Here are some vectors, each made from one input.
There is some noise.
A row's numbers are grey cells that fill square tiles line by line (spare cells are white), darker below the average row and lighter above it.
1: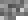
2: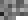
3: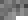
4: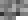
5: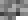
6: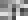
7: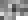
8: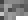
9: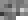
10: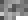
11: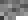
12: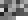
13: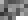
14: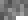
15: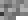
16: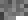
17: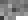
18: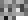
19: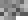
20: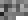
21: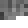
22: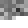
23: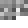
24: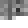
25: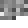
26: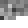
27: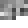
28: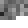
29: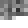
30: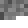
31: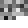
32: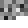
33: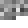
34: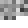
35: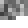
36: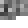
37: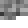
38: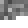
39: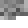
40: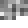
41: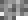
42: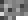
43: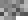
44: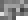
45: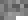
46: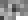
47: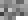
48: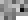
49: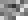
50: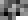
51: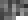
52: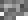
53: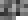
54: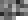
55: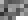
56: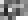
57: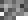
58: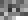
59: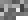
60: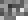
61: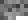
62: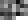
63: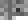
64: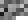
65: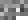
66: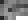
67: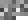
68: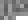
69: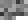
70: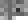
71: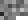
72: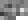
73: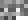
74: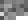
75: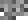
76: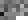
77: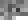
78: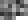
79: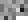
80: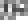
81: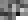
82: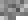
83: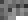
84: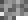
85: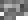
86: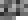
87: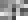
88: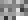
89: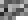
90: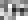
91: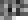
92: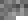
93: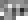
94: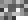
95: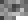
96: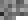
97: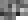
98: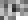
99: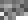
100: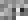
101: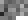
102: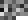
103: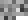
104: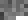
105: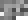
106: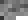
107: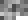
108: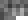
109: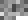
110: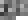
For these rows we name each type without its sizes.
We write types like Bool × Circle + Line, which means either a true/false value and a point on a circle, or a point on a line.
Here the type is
Line.
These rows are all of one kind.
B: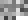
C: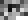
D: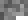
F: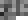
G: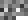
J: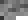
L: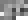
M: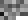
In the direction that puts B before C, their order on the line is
B, G, L, J, D, F, M, C.
